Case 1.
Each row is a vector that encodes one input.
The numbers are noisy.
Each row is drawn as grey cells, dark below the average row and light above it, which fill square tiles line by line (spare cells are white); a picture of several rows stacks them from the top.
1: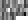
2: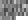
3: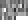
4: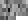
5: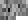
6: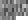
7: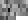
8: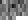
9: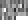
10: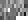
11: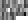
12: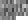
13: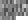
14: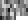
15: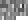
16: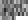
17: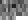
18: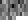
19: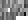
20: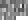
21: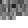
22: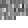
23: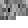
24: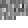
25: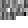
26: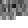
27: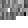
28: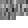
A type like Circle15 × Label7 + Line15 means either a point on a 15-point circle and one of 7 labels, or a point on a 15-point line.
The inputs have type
Label5.
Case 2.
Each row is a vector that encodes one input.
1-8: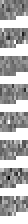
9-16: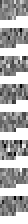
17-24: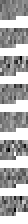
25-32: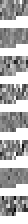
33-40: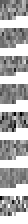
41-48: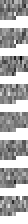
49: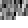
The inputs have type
Tree9 + Unit.
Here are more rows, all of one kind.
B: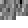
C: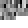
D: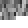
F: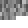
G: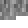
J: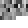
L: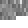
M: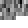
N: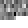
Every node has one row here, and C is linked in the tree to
N.
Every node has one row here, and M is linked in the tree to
D, G and L.
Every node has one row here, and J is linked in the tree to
L and N.
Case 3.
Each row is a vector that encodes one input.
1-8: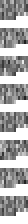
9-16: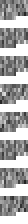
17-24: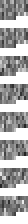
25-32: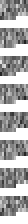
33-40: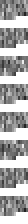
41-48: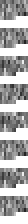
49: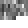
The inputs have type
Line6.
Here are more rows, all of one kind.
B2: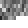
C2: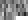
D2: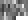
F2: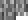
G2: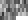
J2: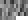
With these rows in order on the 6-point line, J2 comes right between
B2 and C2.
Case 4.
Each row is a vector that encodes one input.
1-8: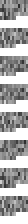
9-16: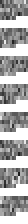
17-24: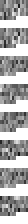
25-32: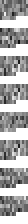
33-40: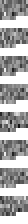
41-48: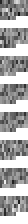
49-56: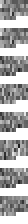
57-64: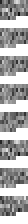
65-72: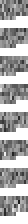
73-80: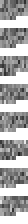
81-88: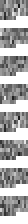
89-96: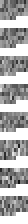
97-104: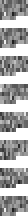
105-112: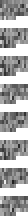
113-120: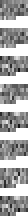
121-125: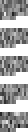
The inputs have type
Line10.
